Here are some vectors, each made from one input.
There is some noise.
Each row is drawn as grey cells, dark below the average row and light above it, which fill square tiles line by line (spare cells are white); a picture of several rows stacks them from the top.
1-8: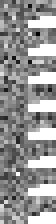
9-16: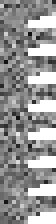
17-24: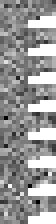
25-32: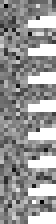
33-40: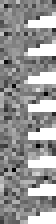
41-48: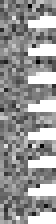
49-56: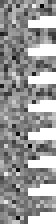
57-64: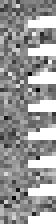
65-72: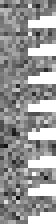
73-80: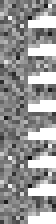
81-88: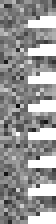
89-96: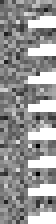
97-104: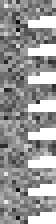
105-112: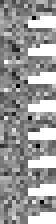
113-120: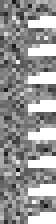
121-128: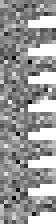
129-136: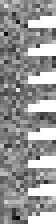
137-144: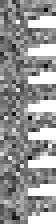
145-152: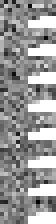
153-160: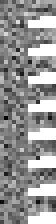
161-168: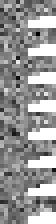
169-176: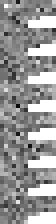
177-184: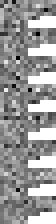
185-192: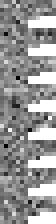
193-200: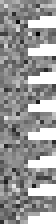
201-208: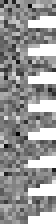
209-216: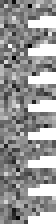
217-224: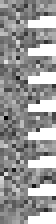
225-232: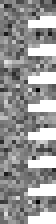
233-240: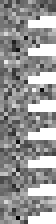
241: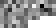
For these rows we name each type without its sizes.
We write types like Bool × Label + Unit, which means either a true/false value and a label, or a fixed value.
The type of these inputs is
Label × Label + List(Line).
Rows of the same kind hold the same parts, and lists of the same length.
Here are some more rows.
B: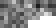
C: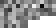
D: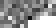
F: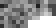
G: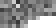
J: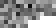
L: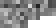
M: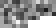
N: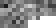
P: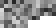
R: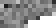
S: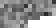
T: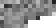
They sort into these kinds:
B, F, G, N
C, J, M, P
D
L, R, S, T

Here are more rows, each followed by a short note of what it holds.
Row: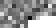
the empty list
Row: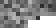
a list of two items
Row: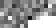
the empty list
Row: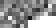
the empty list
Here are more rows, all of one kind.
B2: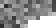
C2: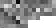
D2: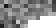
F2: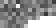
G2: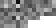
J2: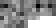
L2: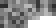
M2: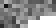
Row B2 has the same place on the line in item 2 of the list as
D2 and M2.
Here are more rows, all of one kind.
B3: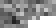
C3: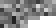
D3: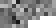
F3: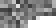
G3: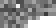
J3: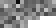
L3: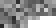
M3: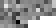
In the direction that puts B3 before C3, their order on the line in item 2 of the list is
B3, C3, L3, J3, M3, F3, G3, D3.
